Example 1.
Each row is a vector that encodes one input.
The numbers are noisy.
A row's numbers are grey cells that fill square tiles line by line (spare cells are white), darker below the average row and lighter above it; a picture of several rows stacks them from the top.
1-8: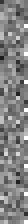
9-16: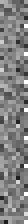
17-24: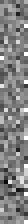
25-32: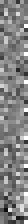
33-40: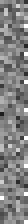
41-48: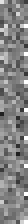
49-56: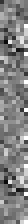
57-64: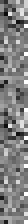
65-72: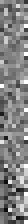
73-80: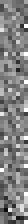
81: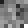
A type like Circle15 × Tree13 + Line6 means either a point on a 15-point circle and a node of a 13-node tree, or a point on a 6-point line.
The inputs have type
Bool × Bool × Bool × Bool + Unit.
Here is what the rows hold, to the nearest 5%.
About 10% of them hold a fixed value. The rest hold four true/false values.
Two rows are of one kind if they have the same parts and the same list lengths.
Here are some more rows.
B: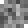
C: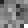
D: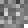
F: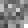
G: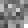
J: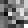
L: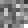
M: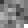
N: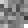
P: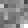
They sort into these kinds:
B, C, D, F, G, L, M, N, P
J

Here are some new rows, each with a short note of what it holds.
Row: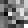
a fixed value
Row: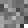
four true/false values
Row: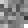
four true/false values
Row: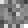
four true/false values
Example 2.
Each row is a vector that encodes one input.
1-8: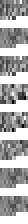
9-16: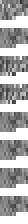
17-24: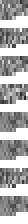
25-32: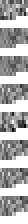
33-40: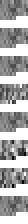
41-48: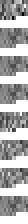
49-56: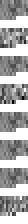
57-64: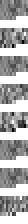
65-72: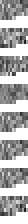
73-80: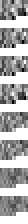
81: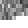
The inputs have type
Circle6.
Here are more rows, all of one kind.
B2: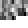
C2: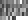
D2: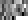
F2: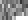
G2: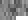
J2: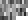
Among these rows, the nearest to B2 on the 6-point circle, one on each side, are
D2 and J2.
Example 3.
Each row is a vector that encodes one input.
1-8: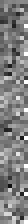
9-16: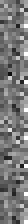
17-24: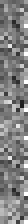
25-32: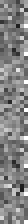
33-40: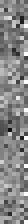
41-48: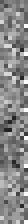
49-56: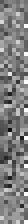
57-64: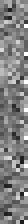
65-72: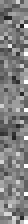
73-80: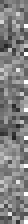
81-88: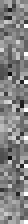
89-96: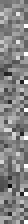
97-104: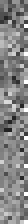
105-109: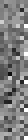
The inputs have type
Circle17.
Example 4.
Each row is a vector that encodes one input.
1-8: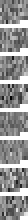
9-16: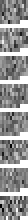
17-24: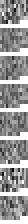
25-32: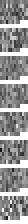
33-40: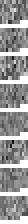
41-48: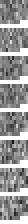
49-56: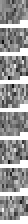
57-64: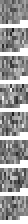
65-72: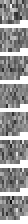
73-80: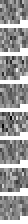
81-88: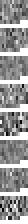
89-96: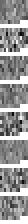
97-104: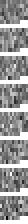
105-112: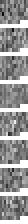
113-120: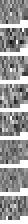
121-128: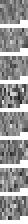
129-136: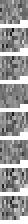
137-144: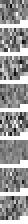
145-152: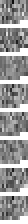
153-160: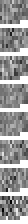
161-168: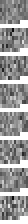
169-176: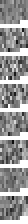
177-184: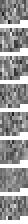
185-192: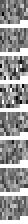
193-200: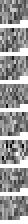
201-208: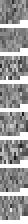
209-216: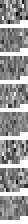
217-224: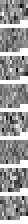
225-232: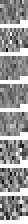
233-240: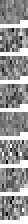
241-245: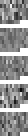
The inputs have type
Line8.
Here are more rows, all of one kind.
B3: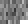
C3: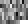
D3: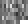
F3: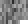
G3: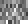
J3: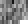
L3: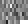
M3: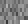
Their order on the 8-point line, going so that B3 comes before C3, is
J3, F3, B3, M3, L3, D3, G3, C3.
